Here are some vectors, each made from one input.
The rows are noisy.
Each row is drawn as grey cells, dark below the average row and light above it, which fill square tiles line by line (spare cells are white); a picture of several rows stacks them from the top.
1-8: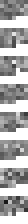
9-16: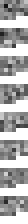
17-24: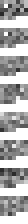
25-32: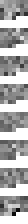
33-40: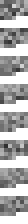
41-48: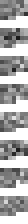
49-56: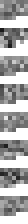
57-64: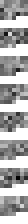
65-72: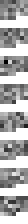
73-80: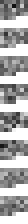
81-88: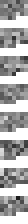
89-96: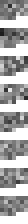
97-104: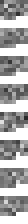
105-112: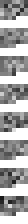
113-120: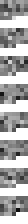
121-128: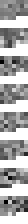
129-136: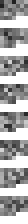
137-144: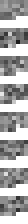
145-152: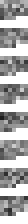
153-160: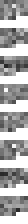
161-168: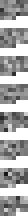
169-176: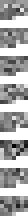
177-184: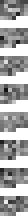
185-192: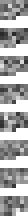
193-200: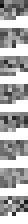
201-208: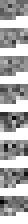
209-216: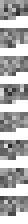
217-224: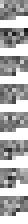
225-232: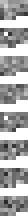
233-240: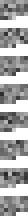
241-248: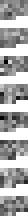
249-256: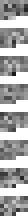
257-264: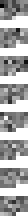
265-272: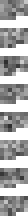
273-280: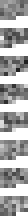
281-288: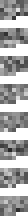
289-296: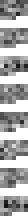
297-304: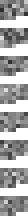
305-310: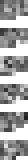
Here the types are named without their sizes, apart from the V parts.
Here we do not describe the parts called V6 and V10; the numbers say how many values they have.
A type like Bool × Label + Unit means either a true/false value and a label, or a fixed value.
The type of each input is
(Bool × Bool × Bool + V10) × (Tree + V6).
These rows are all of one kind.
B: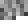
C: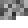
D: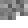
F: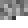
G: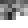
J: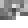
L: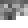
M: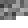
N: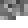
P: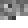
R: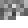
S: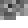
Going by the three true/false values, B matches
C, F, P and R.
